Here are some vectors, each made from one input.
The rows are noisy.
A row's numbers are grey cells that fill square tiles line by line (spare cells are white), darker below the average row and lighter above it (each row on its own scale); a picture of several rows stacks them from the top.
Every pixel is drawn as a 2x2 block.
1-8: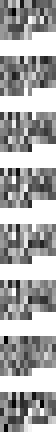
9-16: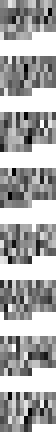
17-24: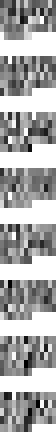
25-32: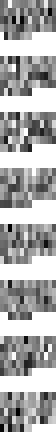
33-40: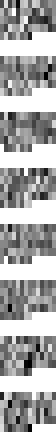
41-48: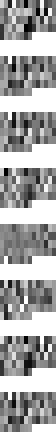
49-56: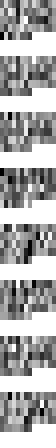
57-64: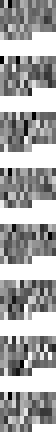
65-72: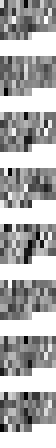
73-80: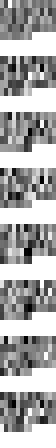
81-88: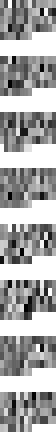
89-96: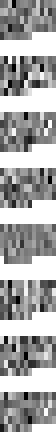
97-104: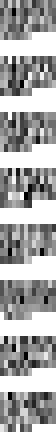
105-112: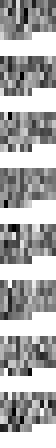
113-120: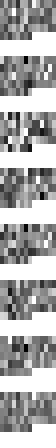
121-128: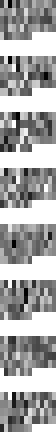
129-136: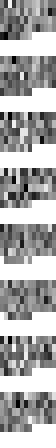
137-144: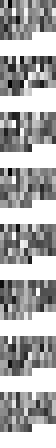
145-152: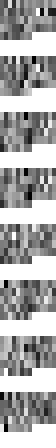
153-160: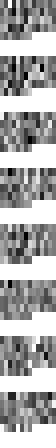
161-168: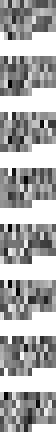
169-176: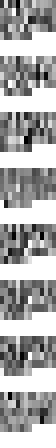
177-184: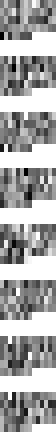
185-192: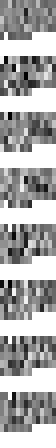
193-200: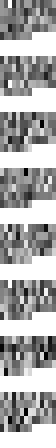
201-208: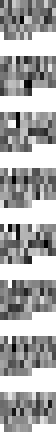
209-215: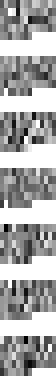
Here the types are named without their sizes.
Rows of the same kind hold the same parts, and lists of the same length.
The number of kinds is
2.
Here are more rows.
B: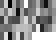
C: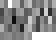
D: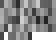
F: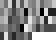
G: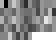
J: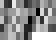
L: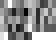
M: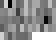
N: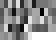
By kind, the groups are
B, C, D, F, L, M, N
G, J

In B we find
a label and four true/false values.
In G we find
a node of a tree.
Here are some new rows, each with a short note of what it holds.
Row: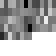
a node of a tree
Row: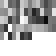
a label and four true/false values
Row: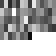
a label and four true/false values
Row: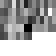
a node of a tree
